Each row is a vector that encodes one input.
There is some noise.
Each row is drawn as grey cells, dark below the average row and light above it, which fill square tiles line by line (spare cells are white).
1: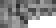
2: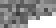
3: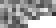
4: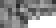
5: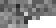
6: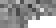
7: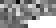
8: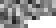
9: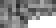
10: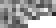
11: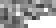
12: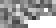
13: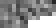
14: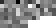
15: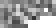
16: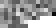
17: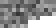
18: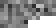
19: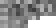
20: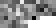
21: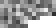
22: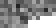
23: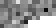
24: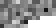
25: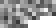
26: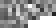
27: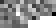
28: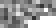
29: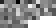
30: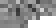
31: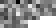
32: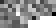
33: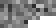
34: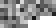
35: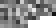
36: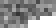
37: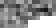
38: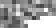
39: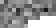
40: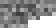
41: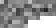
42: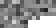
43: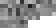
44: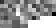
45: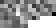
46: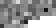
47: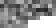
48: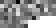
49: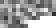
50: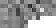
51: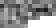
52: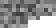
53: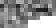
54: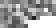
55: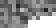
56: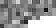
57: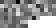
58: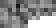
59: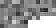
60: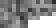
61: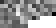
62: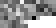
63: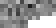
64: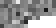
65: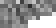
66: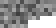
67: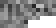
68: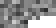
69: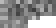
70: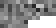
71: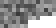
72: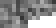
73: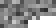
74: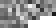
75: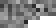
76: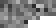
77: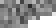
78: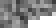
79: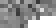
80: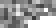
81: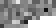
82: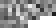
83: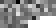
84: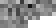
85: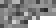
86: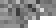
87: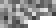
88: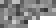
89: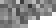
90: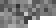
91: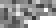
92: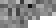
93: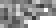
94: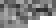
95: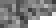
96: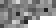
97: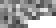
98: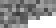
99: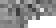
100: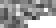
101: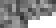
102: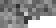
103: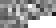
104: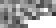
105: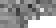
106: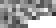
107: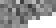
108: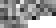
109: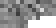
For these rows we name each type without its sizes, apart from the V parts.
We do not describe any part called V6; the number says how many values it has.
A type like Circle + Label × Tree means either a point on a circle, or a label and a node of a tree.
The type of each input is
Bool × (Line + V6).
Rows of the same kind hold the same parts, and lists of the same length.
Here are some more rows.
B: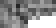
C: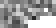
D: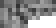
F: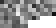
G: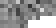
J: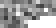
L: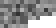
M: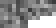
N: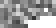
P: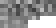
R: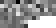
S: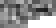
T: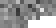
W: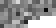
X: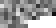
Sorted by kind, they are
B, C, D, G, J, L, M, N, P, R, T, X
F, S, W

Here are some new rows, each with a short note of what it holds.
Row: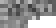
a point on a line and a true/false value
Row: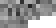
a point on a line and a true/false value
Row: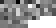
a point on a line and a true/false value
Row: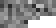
a true/false value and a value of V6
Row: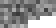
a point on a line and a true/false value
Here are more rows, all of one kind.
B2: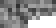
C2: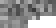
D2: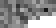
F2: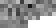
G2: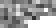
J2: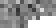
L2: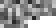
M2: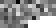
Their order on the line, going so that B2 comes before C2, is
M2, B2, D2, L2, G2, F2, J2, C2.
